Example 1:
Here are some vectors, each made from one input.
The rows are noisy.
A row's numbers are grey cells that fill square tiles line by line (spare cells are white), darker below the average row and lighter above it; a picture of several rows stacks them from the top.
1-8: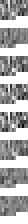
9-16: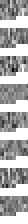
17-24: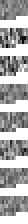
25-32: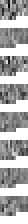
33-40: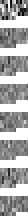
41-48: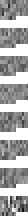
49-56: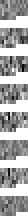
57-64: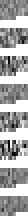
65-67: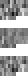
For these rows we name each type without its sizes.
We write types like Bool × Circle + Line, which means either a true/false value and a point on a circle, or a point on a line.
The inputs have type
Bool × Circle.
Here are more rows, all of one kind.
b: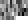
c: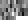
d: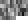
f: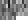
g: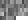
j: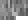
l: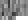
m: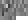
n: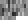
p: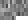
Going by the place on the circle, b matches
l and p.
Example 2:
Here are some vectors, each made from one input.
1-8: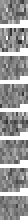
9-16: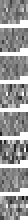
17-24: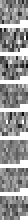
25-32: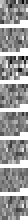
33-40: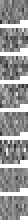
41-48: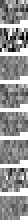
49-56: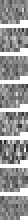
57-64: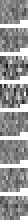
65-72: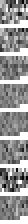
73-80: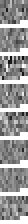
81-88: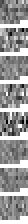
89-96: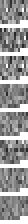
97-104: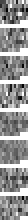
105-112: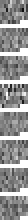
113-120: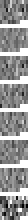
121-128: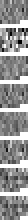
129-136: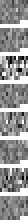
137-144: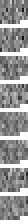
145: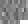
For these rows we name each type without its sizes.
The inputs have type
List(Line).
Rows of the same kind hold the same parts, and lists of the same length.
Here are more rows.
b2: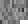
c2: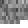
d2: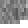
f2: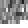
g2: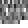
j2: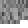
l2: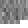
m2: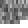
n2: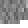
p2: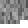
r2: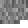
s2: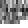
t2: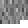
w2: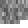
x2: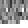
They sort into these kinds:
b2, j2, p2, r2, t2
c2, d2, f2, l2, m2, n2, s2, w2, x2
g2

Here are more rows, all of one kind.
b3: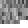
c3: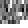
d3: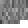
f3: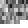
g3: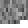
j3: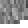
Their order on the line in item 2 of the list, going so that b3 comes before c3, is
g3, j3, d3, b3, f3, c3.
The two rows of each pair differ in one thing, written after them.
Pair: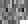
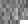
the place on the line in item 1 of the list
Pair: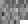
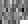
the place on the line in item 1 of the list
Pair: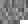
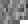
the place on the line in item 1 of the list
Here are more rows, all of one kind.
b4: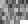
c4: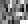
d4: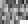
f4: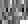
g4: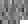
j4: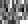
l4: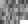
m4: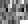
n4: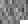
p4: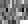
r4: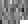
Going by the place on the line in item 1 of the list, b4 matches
f4 and n4.
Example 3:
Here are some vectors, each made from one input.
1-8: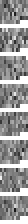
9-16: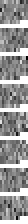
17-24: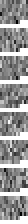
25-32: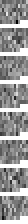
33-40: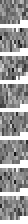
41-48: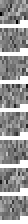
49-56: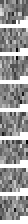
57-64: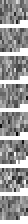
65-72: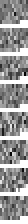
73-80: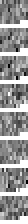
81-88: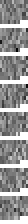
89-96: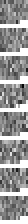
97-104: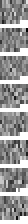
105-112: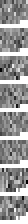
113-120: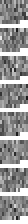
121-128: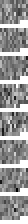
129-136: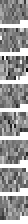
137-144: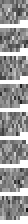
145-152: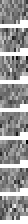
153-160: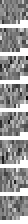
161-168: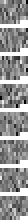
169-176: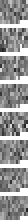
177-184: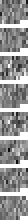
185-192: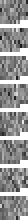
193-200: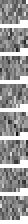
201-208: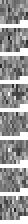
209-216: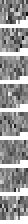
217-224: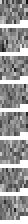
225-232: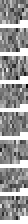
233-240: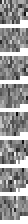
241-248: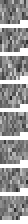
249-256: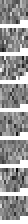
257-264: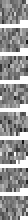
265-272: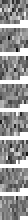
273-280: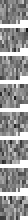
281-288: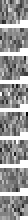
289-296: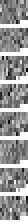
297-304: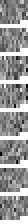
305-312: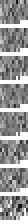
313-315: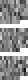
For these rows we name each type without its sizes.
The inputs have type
(Bool × Bool × Bool × Bool × Bool + Unit) × Label.
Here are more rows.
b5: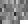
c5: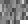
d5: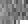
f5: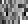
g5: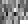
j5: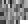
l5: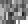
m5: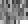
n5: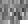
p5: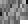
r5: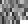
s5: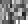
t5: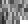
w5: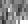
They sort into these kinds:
b5, c5, d5, f5, g5, j5, m5, n5, p5, r5, t5, w5
l5, s5

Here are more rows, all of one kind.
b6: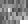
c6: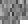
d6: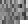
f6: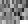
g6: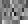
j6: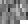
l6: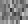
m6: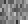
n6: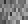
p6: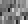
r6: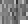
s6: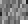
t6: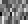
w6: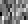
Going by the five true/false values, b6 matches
g6, s6 and t6.
